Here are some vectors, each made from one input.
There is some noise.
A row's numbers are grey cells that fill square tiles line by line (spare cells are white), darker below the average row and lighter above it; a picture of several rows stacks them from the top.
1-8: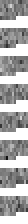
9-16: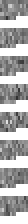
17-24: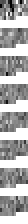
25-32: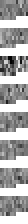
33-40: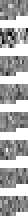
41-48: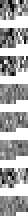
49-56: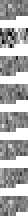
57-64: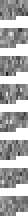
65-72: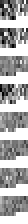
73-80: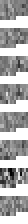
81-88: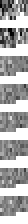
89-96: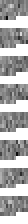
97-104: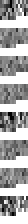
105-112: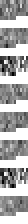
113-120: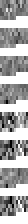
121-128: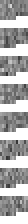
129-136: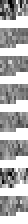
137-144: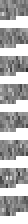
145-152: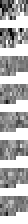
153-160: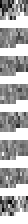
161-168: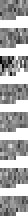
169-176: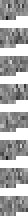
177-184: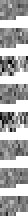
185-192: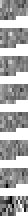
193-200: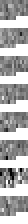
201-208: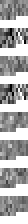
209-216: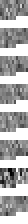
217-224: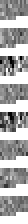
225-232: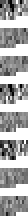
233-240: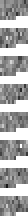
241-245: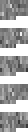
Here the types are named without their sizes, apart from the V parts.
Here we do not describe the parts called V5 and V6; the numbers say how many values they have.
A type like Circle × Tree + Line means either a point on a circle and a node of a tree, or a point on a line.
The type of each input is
(Bool × V5 + Line) × Line + V6.
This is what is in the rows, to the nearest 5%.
About 85% of them hold a point on a line, together with either a point on a line, or a true/false value and a value of V5. The rest hold a value of V6.
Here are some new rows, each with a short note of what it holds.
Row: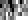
a value of V6
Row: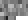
a point on a line, a true/false value and a value of V5
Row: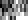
a value of V6
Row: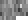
a point on each of two lines
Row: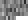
a point on a line, a true/false value and a value of V5
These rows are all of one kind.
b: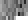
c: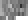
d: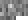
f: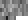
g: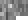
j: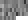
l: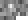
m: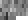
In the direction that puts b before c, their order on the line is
j, b, c, g, d, l, f, m.
